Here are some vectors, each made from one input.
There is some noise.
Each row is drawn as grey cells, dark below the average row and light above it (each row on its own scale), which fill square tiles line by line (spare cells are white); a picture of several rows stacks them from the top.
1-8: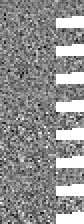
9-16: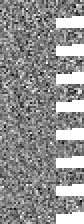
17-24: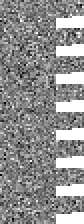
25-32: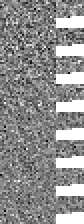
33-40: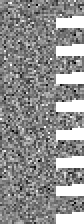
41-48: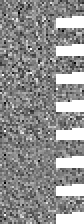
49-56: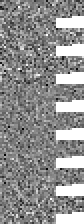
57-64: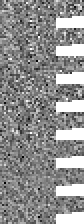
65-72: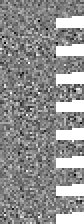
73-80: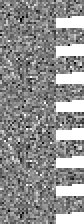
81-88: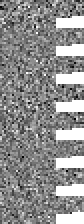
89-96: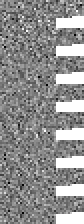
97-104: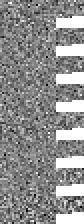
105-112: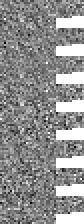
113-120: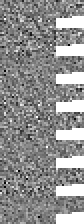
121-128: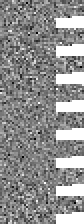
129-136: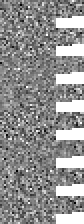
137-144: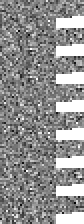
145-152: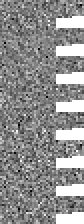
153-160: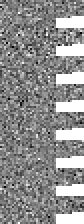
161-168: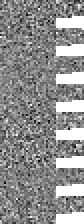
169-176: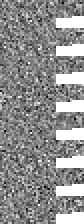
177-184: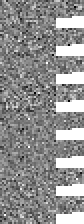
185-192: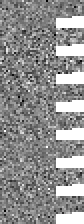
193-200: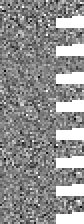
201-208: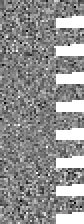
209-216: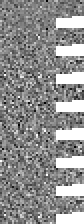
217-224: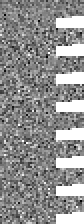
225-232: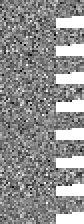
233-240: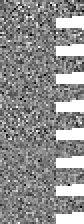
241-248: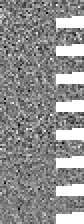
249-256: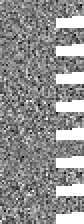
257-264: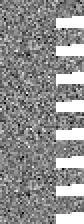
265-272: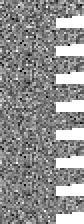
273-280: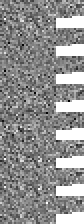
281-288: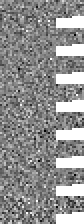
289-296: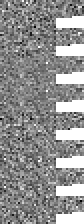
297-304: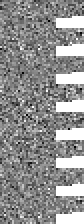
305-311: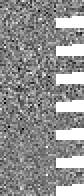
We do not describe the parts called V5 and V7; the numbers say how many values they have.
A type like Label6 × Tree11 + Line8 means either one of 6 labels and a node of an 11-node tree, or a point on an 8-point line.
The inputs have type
Bool × (List3(V7) + Tree12) × V5 + List2(Circle9).
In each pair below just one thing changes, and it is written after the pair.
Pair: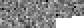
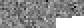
the true/false value
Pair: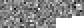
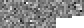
the true/false value
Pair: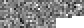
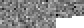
the value of V5
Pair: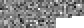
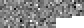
the value of V7 in item 1 of the list
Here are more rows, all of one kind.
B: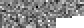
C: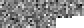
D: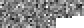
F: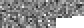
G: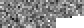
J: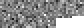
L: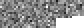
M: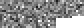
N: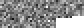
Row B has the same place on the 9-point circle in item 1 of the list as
F and M.
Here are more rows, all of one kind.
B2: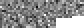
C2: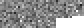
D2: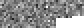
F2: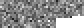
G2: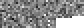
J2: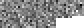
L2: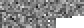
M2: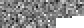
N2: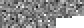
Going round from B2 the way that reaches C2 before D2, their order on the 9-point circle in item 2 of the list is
B2, M2, N2, C2, F2, D2, L2, G2, J2.
